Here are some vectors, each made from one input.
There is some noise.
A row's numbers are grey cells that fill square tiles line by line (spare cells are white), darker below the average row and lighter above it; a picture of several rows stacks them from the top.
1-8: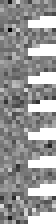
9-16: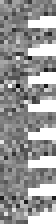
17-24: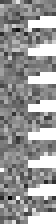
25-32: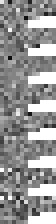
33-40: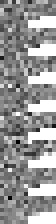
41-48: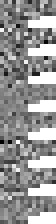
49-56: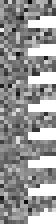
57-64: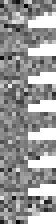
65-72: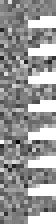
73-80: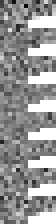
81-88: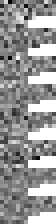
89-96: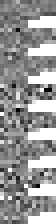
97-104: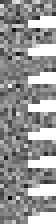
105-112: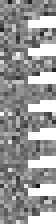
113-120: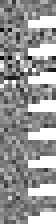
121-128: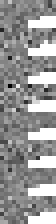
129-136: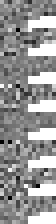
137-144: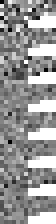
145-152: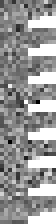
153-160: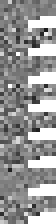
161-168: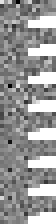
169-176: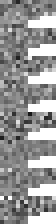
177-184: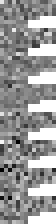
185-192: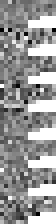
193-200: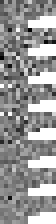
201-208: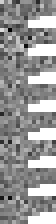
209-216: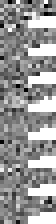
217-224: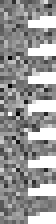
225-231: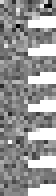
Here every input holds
either one of 6 labels and a point on a 10-point line, or a point on an 11-point line.
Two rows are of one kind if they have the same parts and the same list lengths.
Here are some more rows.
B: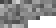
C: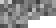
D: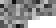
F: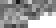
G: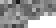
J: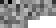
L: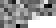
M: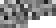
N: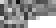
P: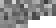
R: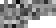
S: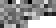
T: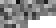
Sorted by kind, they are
B, J, M, N, P, S, T
C, D, F, G, L, R

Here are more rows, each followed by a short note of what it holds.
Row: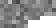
one of 6 labels and a point on a 10-point line
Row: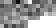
one of 6 labels and a point on a 10-point line
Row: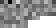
a point on an 11-point line
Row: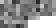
one of 6 labels and a point on a 10-point line
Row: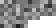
one of 6 labels and a point on a 10-point line
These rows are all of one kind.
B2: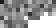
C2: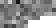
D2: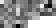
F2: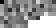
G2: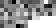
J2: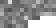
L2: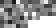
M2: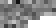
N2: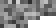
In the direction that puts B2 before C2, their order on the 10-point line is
B2, J2, G2, N2, L2, M2, F2, D2, C2.
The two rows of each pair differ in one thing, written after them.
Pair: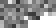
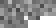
the label
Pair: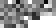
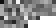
the label
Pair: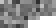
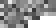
the label
